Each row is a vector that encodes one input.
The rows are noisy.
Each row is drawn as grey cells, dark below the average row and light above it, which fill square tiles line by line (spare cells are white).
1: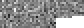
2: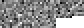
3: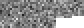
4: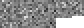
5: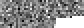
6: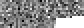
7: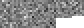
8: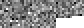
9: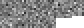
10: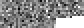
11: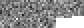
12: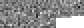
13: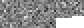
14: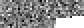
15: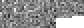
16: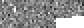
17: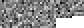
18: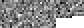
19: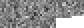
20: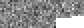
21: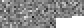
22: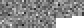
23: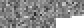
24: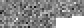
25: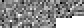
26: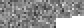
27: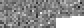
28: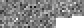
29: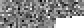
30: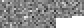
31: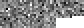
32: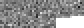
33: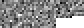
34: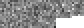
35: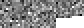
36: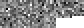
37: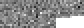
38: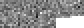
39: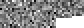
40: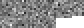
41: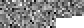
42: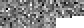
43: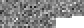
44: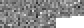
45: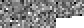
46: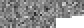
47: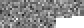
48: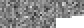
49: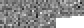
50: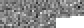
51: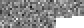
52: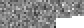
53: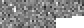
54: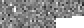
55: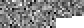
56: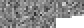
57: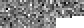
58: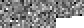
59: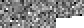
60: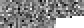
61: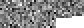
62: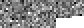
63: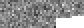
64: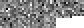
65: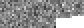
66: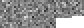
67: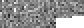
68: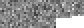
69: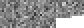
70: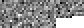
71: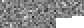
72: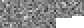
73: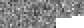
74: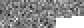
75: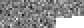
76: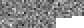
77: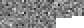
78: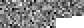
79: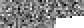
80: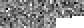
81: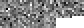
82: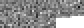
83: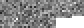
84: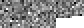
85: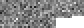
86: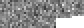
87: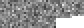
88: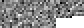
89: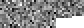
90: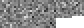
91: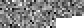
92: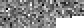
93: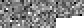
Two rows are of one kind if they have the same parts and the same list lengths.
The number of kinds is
2.
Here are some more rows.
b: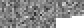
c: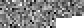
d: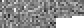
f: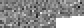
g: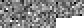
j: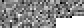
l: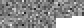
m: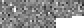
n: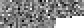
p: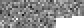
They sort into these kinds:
b, d, f, l, m, p
c, g, j, n

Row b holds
a point on a 9-point circle.
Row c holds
a point on a 5-point line.
